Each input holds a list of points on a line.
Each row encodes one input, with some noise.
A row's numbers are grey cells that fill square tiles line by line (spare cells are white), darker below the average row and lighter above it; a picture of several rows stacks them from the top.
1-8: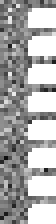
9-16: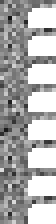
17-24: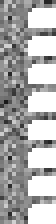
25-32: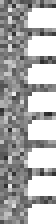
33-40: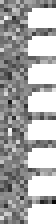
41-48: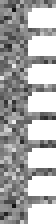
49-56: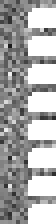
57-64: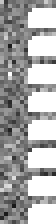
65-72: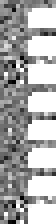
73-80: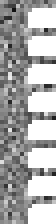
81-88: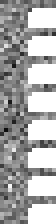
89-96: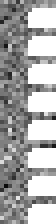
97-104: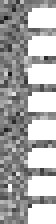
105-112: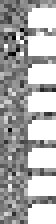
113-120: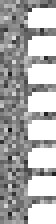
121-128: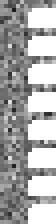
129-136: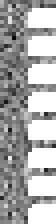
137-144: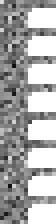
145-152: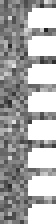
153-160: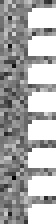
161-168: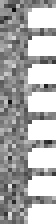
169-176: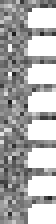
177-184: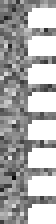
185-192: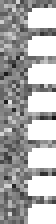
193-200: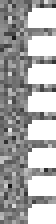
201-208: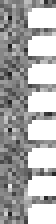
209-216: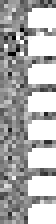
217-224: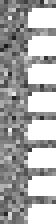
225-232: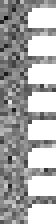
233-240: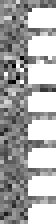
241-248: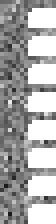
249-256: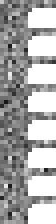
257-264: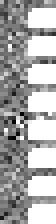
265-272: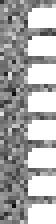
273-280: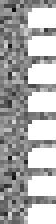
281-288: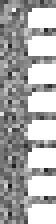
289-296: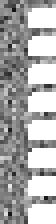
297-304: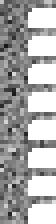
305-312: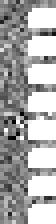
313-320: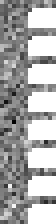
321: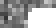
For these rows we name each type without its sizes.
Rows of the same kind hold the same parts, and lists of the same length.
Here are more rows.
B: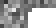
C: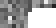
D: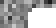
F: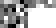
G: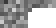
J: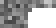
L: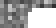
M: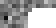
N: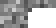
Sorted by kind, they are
B, C, G, J, L, M, N
D
F

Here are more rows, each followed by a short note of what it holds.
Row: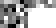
the empty list
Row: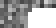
a list of two items
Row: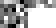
the empty list
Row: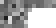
a list of two items
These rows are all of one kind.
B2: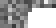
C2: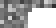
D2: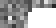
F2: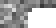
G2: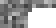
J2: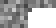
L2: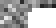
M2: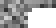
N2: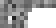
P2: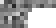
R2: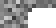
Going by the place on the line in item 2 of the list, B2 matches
C2 and F2.
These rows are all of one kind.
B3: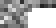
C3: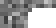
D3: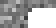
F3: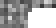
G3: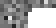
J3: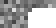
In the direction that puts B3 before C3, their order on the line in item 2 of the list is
G3, B3, F3, D3, C3, J3.
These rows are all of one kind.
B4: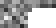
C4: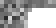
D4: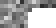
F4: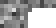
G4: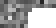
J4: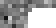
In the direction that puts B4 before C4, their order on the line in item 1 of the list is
B4, D4, F4, G4, J4, C4.
